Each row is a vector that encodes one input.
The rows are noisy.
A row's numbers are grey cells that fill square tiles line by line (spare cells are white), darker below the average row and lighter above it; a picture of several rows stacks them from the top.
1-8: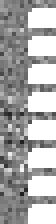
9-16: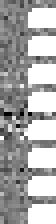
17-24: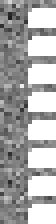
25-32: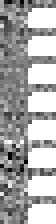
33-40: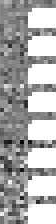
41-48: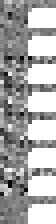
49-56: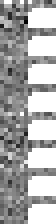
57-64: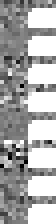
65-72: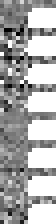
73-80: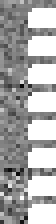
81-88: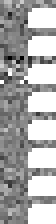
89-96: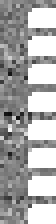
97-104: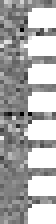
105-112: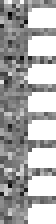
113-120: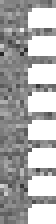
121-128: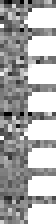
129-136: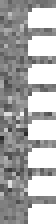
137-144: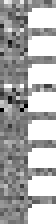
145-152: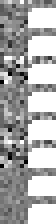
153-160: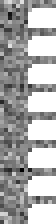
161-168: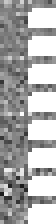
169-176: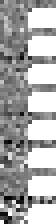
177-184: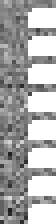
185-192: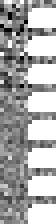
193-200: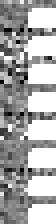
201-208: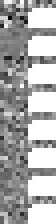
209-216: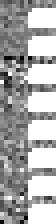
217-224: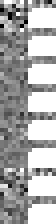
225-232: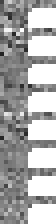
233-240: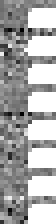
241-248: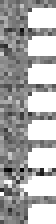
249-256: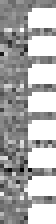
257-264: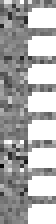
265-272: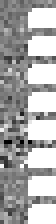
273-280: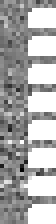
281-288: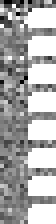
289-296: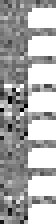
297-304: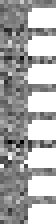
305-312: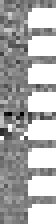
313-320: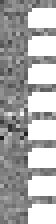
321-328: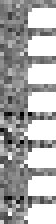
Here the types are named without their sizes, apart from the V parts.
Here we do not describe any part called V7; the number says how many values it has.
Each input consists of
a list of items, each either a point on a line, or a true/false value and a value of V7.
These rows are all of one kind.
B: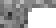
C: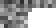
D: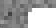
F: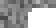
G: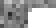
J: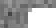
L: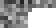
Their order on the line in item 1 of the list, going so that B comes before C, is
F, L, B, D, C, G, J.
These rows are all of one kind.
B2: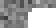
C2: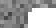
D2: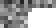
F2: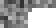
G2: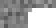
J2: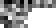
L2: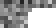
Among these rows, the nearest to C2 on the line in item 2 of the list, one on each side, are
B2 and F2.
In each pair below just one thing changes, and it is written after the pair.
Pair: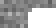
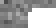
the true/false value in item 1 of the list
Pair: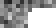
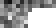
the value of V7 in item 2 of the list
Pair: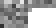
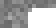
the true/false value in item 1 of the list
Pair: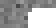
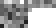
the value of V7 in item 1 of the list
